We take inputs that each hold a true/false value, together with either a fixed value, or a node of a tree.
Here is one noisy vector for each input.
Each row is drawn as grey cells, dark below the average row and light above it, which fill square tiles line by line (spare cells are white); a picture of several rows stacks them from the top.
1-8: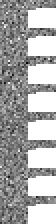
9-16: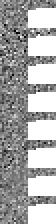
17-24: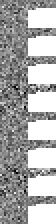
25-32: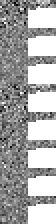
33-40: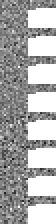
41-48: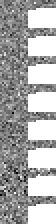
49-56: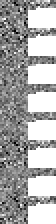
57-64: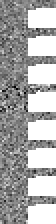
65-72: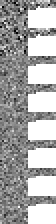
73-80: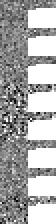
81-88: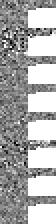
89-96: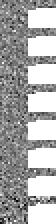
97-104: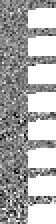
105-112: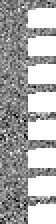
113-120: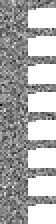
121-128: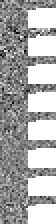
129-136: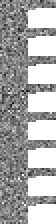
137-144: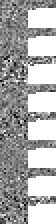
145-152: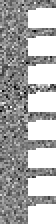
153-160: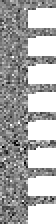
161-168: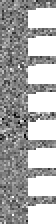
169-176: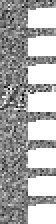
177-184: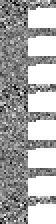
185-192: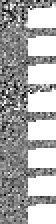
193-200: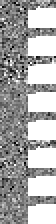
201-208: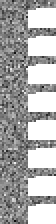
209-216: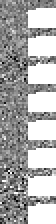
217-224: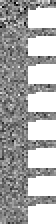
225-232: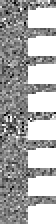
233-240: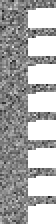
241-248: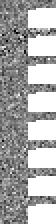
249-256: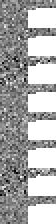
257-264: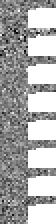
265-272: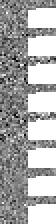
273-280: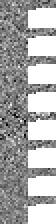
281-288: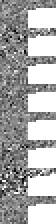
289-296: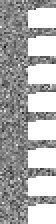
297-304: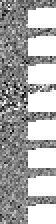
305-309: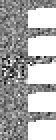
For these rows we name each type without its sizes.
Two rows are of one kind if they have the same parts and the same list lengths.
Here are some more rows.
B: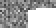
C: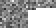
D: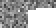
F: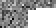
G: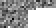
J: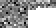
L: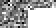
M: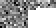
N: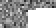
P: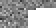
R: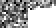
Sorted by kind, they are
B, C, D, F, G, L, N, P
J, M, R

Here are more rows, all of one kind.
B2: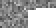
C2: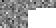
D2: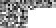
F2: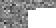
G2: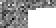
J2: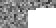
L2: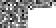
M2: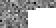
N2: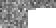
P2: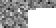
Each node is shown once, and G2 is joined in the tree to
L2.
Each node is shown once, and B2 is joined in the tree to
F2, L2 and N2.
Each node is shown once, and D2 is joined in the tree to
N2 and P2.
